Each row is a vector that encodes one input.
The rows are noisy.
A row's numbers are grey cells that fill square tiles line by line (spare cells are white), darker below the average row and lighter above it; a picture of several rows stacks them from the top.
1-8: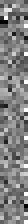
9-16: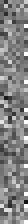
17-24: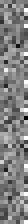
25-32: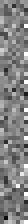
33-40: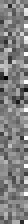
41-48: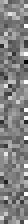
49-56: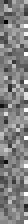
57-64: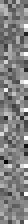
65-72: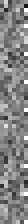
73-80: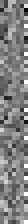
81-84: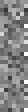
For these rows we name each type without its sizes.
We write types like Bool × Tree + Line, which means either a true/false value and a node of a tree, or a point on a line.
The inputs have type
(Bool × Bool × Bool + Circle) × Circle.
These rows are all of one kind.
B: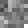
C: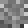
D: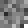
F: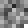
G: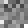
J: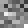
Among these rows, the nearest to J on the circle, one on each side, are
C and G.
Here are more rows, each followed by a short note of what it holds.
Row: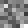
a point on each of two circles
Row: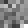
a point on each of two circles
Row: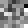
a point on each of two circles
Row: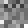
a point on a circle and three true/false values
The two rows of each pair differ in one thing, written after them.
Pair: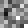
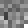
the place on the circle
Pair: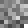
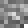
the place on the circle
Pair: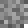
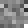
one of the three true/false values
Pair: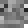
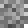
the place on the circle
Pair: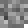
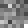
the place on the circle
